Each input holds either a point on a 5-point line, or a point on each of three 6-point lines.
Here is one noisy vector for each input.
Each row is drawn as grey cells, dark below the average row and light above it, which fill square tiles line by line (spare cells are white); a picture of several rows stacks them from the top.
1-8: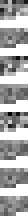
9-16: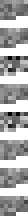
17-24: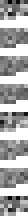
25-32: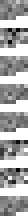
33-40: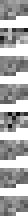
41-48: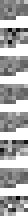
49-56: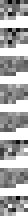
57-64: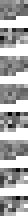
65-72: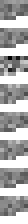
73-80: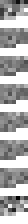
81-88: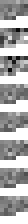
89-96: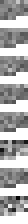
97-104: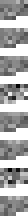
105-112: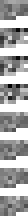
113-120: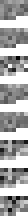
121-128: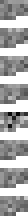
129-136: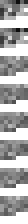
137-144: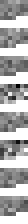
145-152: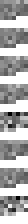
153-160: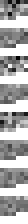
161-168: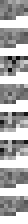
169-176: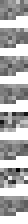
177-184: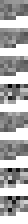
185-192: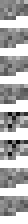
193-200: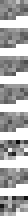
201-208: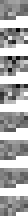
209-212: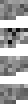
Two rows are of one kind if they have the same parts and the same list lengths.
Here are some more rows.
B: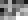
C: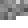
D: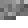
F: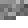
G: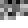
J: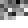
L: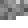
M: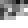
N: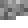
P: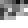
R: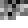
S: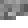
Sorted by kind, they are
B, G, J, M, P, R
C, D, F, L, N, S

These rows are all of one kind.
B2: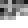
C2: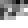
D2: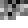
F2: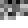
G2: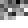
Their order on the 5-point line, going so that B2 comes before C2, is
B2, C2, G2, F2, D2.
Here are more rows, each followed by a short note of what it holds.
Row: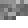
a point on each of three 6-point lines
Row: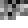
a point on a 5-point line
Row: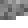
a point on each of three 6-point lines
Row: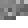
a point on each of three 6-point lines
